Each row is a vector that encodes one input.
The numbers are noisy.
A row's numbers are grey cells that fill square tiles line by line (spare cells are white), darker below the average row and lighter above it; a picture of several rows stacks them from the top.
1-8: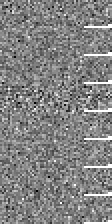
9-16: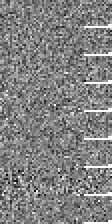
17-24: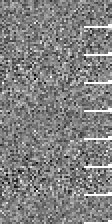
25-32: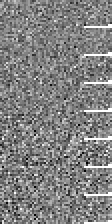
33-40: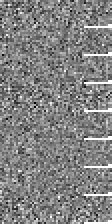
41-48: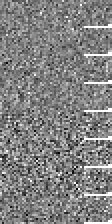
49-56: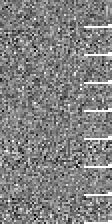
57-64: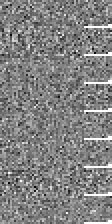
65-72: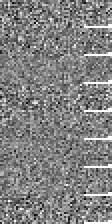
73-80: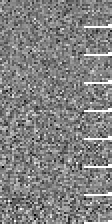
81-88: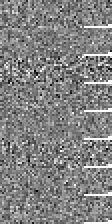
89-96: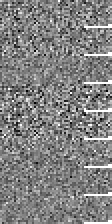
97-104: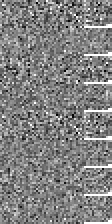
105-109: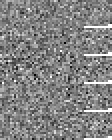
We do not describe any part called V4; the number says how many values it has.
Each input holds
either a true/false value and a value of V4, or a list of up to three points on a 6-point circle.
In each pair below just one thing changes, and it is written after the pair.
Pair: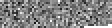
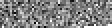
the true/false value
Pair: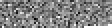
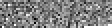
the value of V4
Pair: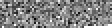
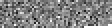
the value of V4
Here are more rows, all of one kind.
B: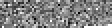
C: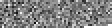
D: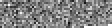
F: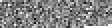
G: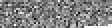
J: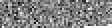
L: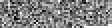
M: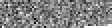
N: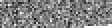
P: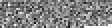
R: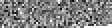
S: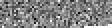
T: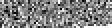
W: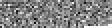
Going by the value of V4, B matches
D, F and N.
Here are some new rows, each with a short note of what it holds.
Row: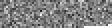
a list of three items
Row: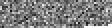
a list of one item
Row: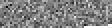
a list of one item
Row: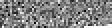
a true/false value and a value of V4
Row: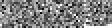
the empty list
